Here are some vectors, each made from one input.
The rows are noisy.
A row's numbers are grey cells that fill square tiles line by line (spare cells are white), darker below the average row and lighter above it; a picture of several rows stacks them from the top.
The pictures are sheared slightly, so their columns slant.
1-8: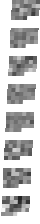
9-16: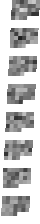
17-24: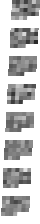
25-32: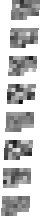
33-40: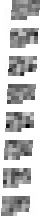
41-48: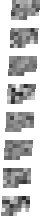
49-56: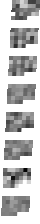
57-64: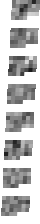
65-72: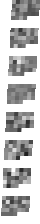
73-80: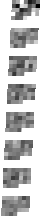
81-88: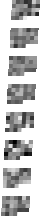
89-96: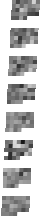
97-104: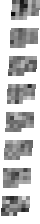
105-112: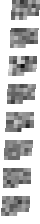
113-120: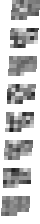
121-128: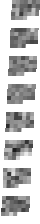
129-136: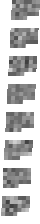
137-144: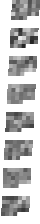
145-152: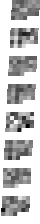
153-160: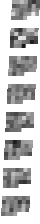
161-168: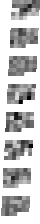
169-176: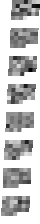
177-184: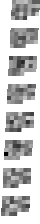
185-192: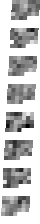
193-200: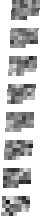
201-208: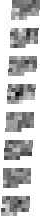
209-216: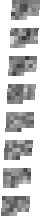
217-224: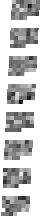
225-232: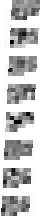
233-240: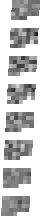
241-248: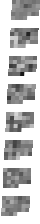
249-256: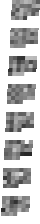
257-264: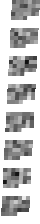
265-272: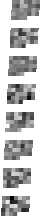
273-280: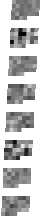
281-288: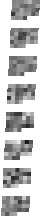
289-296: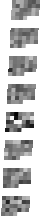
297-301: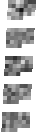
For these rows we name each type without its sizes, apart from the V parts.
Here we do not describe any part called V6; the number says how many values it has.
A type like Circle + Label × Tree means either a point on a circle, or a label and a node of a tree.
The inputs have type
Line + List(Bool × V6).
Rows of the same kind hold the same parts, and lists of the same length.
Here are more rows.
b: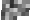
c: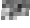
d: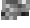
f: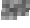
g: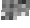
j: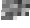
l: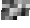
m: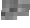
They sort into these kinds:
b, m
c
d, j
f
g, l

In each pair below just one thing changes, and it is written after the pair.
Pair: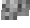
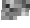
the value of V6 in item 1 of the list
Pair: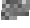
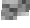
the value of V6 in item 1 of the list
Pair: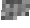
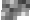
the true/false value in item 1 of the list
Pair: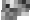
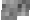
the value of V6 in item 1 of the list
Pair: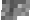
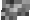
the true/false value in item 1 of the list
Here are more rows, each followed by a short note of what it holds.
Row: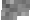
a list of two items
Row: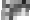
a list of one item
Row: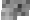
a point on a line
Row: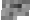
a list of one item
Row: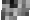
a list of two items
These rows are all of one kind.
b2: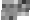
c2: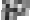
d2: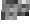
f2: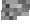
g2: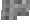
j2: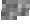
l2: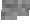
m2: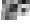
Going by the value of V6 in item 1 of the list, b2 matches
j2 and l2.
